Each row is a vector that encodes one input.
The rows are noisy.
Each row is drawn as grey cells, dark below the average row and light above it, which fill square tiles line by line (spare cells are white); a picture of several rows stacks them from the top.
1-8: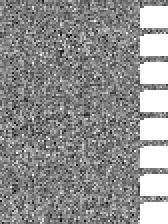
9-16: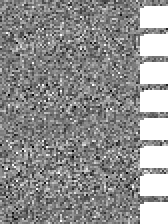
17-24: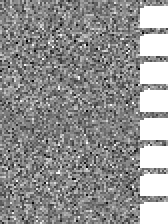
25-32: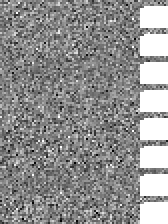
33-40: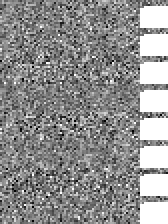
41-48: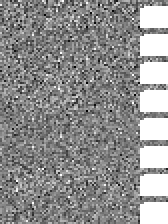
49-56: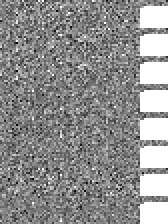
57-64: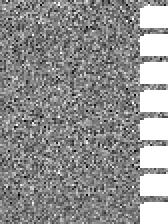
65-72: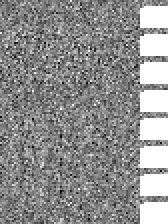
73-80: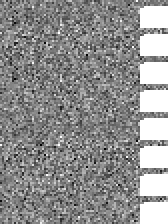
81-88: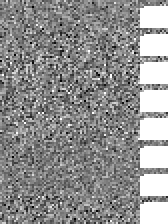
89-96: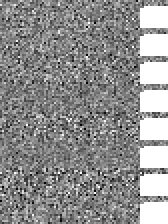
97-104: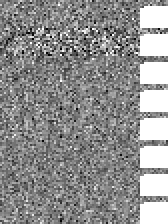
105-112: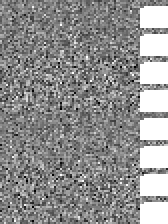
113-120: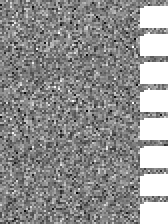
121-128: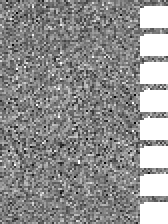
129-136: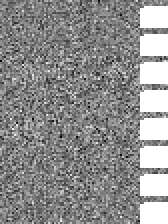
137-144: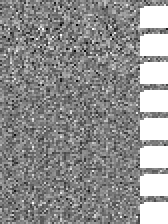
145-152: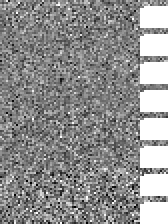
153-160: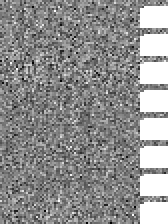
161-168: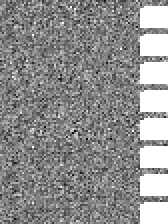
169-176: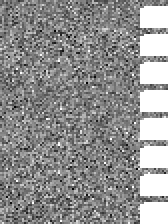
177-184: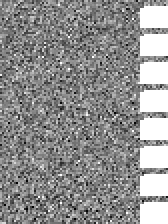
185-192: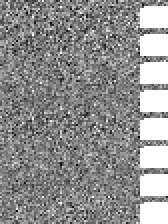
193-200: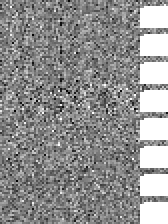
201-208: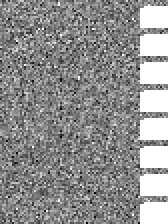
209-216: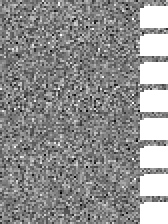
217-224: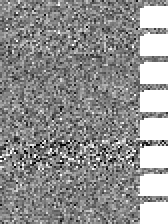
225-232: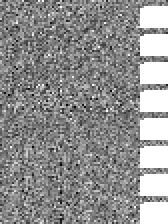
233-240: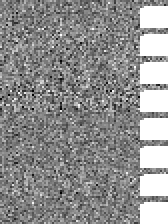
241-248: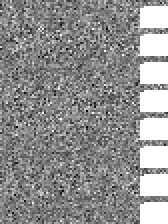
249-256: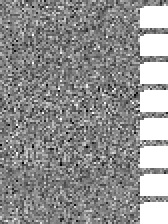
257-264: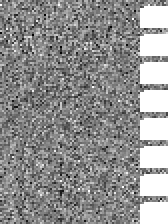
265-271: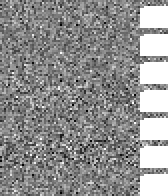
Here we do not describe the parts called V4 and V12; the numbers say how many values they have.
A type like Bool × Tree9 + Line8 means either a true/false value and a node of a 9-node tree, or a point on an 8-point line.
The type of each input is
Bool × V12 + (Tree11 + Unit) × V4.
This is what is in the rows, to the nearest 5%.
About 40% of them hold a true/false value and a value of V12. The rest hold a value of V4, together with either a fixed value, or a node of an 11-node tree.
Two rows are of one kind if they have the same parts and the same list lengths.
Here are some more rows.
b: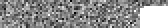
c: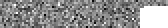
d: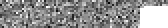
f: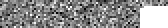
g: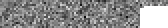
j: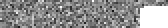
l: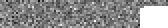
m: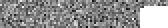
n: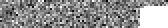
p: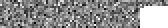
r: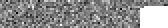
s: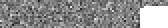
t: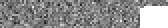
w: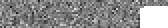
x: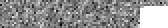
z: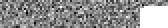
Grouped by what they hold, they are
b, c, d, j, m, n, x, z
f, g, l, r, s, t, w
p

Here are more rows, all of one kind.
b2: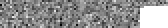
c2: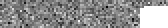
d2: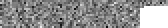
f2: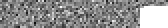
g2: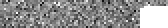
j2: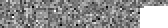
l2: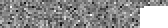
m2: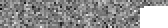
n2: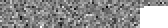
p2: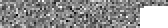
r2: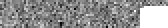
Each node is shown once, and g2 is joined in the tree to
n2 and r2.
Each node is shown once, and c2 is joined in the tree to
d2.
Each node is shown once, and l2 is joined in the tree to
j2.
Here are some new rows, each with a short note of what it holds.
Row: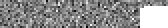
a value of V4
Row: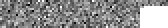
a value of V4
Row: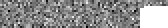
a value of V4
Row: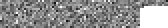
a node of an 11-node tree and a value of V4
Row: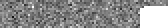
a true/false value and a value of V12
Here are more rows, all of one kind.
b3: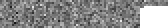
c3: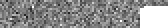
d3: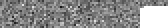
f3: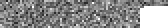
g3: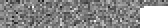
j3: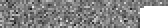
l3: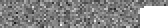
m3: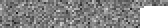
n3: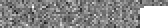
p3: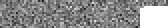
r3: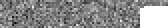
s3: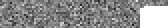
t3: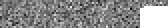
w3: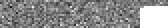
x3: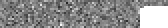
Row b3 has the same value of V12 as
c3, l3, r3 and s3.
